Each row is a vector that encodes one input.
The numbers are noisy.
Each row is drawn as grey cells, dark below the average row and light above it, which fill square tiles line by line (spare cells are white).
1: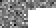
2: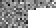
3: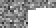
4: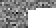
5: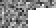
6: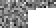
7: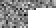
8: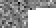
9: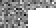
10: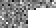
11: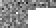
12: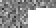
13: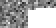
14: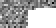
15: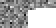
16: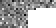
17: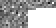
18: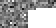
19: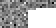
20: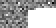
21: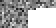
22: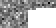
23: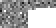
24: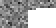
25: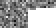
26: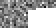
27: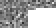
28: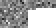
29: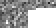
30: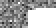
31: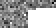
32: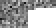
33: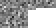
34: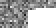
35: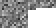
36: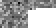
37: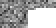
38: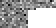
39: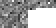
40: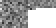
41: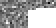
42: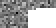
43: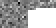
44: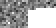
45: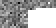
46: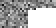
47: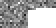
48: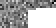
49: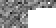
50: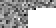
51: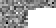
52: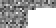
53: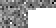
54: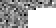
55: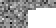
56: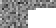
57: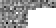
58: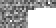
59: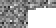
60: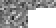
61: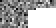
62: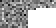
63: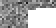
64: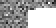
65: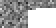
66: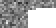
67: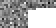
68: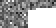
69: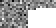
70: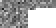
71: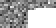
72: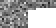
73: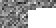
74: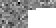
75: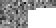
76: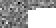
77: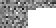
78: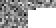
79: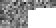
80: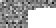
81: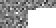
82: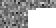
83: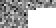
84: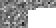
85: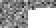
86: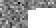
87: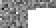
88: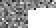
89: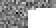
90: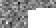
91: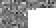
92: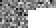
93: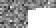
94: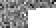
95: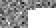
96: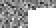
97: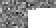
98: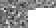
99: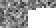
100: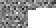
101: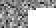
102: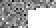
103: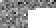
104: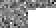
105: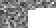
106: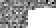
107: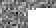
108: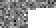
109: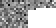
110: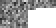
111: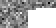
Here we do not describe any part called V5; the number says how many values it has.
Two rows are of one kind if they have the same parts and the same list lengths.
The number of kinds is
2.
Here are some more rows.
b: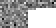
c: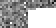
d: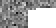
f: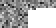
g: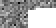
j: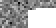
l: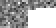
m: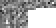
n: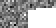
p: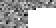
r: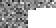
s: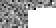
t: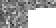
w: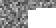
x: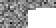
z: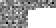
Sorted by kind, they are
b, c, f, g, l, n, p, s, z
d, j, m, r, t, w, x

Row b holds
a point on an 11-point line and a value of V5.
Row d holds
one of 11 labels and a value of V5.
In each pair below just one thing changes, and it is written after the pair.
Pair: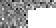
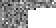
the label
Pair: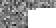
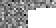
the value of V5
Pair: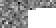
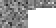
the label
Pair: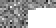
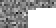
the value of V5
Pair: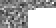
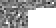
the label
